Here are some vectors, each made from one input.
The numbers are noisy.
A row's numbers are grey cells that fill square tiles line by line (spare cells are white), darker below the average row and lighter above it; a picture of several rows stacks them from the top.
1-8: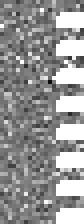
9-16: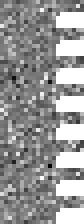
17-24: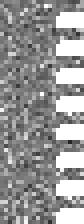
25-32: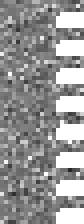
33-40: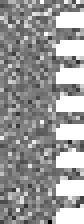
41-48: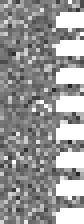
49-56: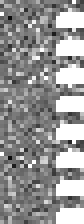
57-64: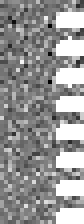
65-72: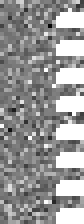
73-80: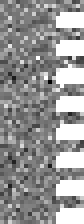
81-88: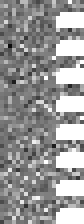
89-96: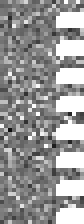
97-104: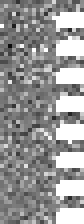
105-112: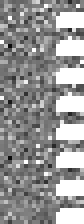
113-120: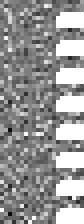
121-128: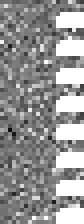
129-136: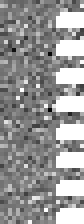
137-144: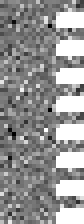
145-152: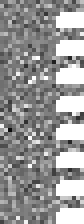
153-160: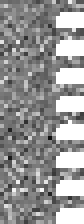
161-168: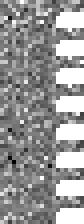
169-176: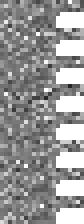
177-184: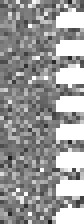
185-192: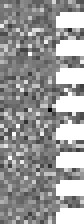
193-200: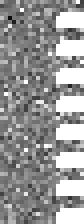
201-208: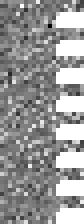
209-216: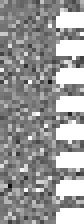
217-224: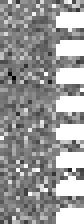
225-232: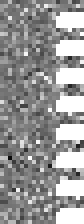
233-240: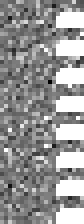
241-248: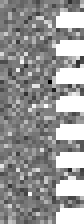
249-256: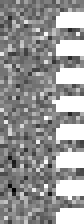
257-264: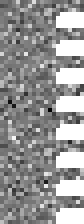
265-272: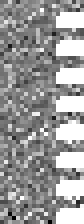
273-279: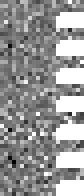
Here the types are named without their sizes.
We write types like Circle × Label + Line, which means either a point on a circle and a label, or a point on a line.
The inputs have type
Circle + Tree.
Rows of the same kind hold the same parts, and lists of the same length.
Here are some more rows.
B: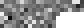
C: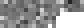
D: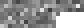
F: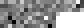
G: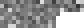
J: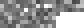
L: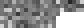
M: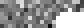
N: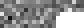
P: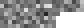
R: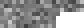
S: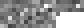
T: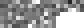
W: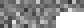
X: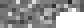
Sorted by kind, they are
B, F, M, N, T, W, X
C, D, G, J, L, P, R, S

